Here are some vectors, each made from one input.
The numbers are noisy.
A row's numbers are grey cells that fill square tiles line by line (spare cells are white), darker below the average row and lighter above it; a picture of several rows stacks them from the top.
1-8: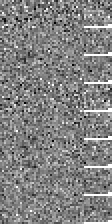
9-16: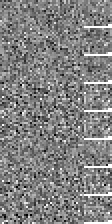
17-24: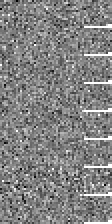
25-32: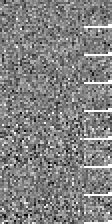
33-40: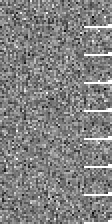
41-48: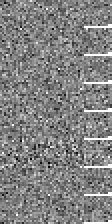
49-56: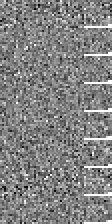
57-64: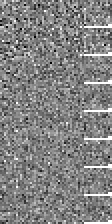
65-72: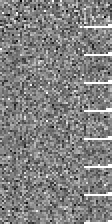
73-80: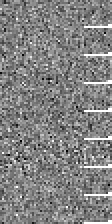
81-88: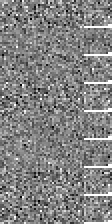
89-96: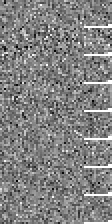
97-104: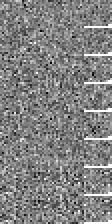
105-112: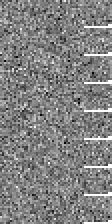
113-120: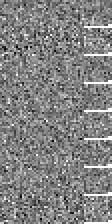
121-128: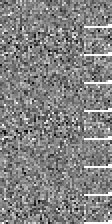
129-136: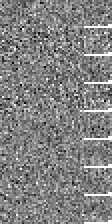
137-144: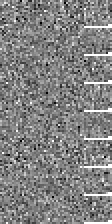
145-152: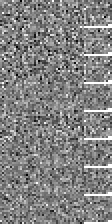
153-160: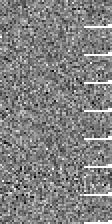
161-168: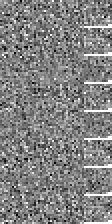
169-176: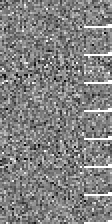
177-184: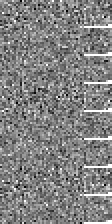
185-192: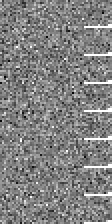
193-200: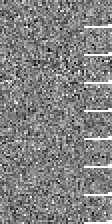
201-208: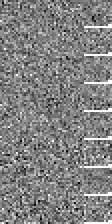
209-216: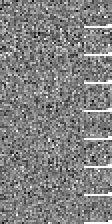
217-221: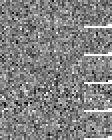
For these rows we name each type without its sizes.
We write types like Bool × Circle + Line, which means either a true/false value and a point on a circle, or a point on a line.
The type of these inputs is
(Circle × (Label + Tree) + Unit) × Line.
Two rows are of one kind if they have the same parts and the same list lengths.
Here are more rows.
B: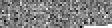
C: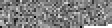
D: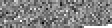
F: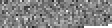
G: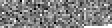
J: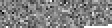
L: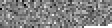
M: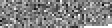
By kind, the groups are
B, C, J, L
D, F
G, M

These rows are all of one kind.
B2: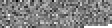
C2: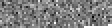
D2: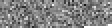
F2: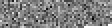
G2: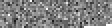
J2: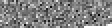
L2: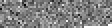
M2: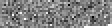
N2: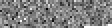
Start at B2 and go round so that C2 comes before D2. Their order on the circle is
B2, C2, M2, N2, G2, D2, F2, L2, J2.
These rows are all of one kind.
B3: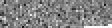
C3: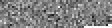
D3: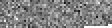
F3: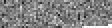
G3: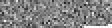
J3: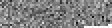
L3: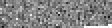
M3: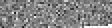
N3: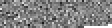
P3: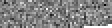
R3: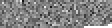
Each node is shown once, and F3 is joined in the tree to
G3 and L3.
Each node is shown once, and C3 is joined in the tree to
M3 and P3.
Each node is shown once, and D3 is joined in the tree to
J3 and N3.
